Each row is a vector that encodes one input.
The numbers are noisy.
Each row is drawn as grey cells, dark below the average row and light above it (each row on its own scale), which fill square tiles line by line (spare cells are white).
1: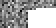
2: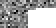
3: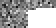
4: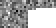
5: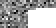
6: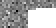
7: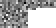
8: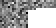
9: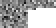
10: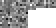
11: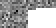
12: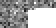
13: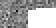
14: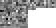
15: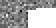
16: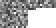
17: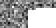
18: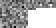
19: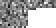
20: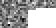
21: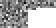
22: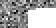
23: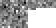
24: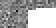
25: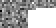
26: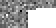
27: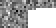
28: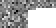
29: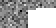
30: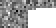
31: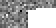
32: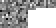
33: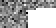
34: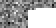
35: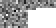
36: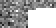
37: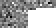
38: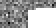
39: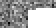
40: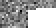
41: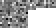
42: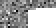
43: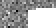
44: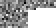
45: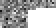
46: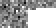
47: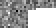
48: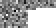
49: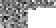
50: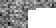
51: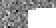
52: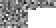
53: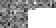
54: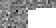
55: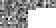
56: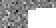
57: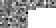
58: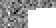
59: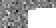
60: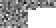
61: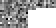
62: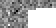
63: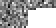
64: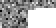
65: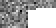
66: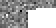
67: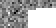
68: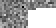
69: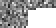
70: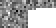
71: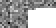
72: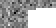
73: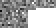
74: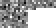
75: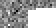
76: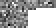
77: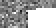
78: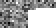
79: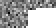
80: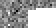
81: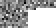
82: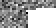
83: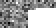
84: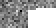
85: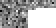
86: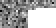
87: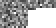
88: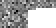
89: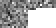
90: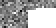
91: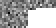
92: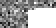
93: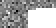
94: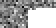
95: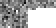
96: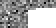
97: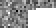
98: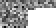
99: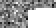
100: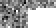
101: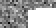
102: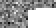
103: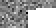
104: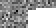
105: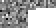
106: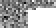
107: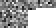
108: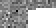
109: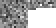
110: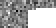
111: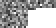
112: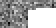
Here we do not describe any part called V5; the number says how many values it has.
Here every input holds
a value of V5, together with either one of 6 labels and a value of V5, or a point on a 4-point line.
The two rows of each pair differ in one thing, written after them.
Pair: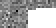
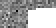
the place on the 4-point line
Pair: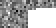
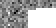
the value of V5
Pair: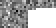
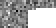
the place on the 4-point line
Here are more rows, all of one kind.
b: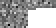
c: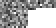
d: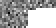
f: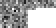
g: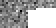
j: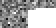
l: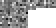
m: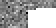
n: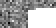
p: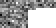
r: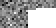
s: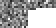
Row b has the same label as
j and r.
